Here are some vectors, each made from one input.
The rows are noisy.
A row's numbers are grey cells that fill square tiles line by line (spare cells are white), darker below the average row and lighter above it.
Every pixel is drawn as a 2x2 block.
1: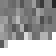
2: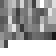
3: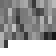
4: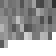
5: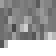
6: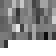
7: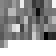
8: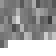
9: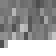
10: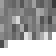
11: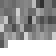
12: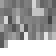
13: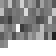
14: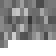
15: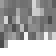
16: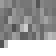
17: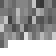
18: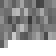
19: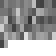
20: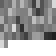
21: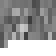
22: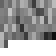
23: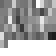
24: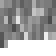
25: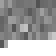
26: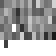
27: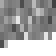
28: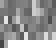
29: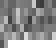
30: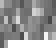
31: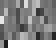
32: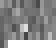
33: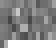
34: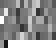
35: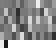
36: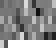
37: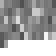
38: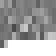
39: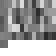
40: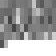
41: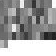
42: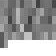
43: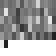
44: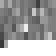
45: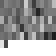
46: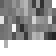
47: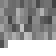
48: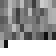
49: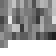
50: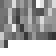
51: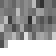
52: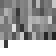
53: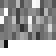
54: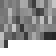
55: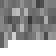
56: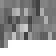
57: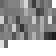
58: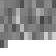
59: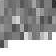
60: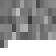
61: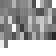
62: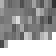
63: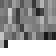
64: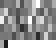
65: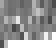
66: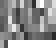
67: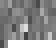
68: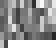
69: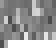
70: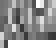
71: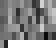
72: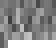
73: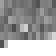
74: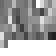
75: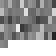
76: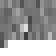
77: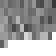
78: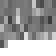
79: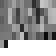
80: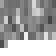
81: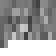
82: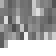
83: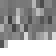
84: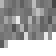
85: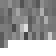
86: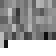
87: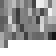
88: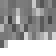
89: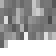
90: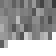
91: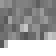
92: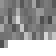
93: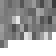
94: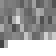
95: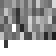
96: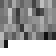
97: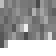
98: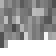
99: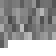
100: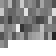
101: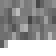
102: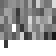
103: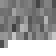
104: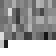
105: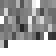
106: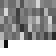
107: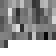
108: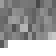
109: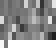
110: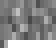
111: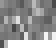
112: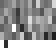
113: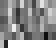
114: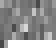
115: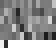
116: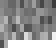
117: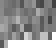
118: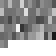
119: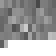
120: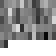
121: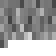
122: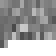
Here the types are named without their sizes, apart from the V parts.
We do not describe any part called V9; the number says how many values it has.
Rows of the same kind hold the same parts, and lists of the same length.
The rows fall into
3 kinds.
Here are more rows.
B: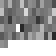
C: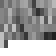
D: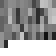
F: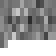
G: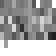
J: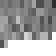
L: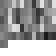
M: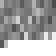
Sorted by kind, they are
B
C, D, G, L
F, J, M

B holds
a fixed value.
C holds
a point on each of two lines.
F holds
a true/false value and a value of V9.
